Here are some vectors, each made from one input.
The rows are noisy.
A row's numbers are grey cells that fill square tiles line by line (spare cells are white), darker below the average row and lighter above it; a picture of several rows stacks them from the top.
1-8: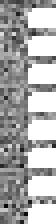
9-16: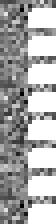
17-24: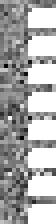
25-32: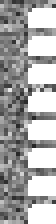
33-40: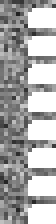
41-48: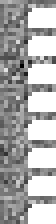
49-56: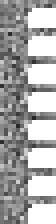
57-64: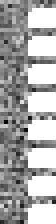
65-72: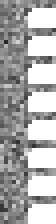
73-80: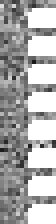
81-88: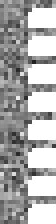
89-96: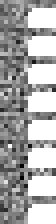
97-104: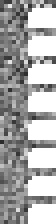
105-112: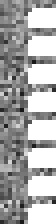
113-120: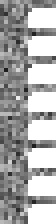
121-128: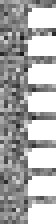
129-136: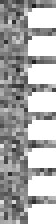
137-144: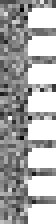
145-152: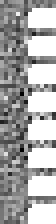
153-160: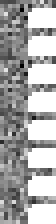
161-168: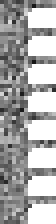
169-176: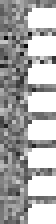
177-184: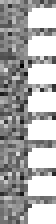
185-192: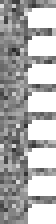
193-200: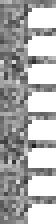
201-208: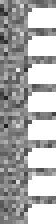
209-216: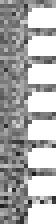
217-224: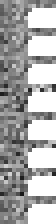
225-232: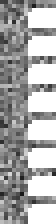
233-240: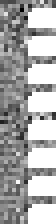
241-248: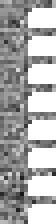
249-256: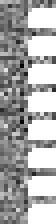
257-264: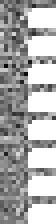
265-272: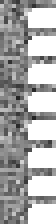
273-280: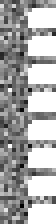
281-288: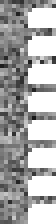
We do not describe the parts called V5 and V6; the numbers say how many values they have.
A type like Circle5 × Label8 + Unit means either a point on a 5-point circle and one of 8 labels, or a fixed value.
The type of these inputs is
Line10 × (Tree8 + V5) + Tree12 + V6.
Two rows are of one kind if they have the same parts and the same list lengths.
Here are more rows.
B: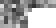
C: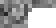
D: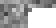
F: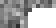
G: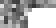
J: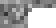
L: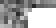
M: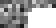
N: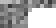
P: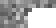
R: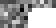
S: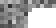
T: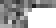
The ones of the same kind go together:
B, G, L, T
C, D, J, P
F, N, S
M, R

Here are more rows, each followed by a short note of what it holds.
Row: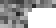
a node of a 12-node tree
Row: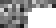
a value of V6
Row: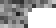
a node of a 12-node tree
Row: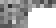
a point on a 10-point line and a value of V5
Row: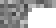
a point on a 10-point line and a value of V5
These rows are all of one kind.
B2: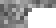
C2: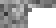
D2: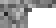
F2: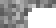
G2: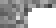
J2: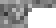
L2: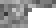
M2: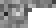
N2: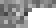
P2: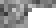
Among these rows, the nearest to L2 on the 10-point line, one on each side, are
N2 and P2.
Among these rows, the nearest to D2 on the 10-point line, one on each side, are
B2 and J2.
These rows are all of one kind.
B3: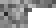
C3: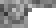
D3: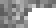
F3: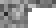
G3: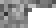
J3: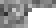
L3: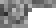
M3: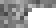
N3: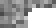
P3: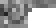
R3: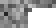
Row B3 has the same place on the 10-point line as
C3 and R3.
